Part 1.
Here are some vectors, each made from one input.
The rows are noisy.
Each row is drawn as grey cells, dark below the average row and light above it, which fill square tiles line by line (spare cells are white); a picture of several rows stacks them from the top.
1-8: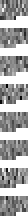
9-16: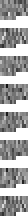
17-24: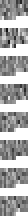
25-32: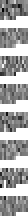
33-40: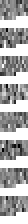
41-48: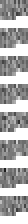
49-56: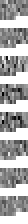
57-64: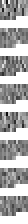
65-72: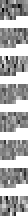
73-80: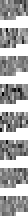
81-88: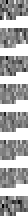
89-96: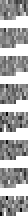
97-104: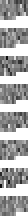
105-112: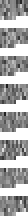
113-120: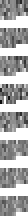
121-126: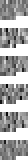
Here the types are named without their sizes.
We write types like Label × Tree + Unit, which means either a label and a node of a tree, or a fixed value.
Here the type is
Line + Tree.
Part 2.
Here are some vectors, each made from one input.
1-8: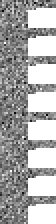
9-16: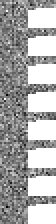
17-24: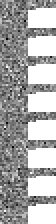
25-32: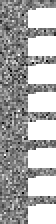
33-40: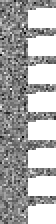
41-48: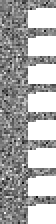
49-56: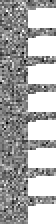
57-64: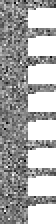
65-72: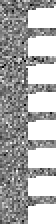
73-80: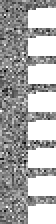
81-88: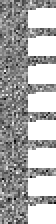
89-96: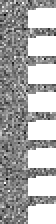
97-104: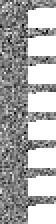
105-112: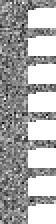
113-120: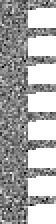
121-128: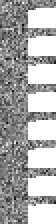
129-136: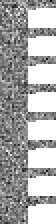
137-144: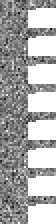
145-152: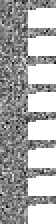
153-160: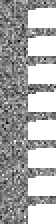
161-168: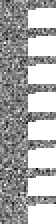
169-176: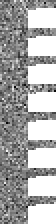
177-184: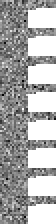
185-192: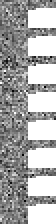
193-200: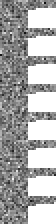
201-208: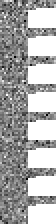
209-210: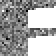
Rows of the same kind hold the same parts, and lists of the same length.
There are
2 kinds of row.
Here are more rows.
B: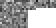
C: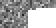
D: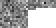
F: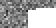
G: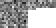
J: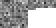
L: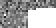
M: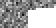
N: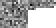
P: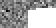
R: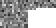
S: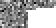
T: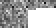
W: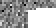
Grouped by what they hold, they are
B, G, R, S, W
C, D, F, J, L, M, N, P, T

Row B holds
a point on a 10-point line.
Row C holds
three true/false values.
